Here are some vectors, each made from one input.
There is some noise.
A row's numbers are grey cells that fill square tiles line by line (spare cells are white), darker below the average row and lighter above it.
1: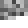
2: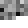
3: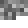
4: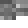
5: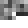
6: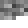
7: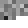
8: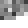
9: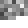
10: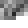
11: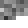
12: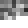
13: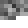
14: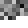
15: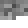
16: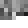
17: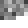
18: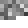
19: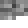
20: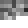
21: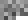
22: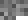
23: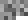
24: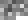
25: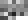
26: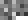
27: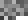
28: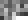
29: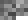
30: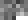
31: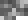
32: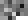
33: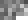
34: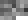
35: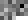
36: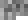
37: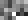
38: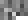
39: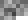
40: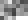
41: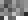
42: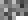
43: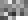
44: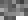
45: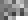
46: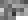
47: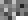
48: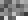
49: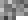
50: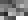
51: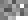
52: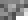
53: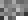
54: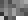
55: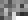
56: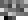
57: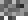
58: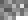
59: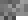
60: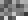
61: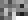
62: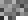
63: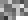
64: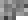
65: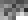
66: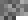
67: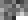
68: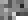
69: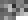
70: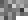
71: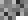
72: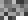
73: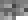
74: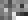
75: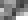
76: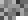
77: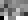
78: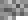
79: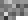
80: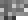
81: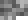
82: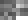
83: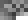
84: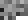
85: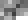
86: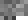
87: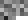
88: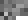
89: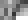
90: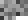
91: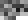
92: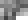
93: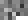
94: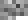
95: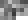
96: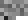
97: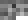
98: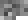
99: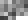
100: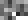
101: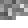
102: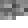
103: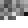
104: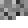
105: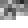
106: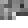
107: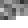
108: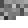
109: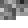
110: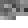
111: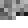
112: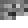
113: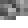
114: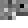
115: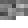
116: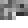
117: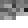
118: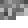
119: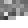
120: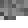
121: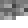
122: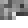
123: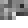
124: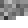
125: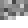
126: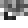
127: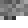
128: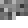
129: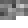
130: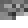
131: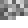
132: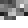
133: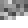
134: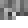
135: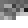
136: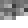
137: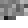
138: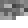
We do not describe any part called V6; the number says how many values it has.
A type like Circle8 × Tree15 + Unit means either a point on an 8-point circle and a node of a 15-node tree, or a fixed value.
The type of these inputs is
(Line3 × Line5 + Unit) × V6 + Line7.
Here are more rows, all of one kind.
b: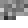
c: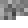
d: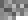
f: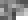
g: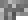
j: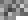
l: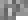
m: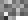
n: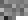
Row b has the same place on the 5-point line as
l, m and n.
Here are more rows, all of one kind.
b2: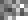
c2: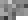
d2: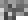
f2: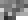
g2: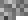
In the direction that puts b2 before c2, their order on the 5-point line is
b2, g2, c2, d2, f2.
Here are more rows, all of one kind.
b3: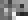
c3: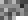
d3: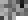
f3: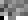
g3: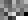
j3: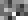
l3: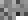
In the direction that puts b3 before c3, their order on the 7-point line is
b3, d3, j3, c3, l3, g3, f3.
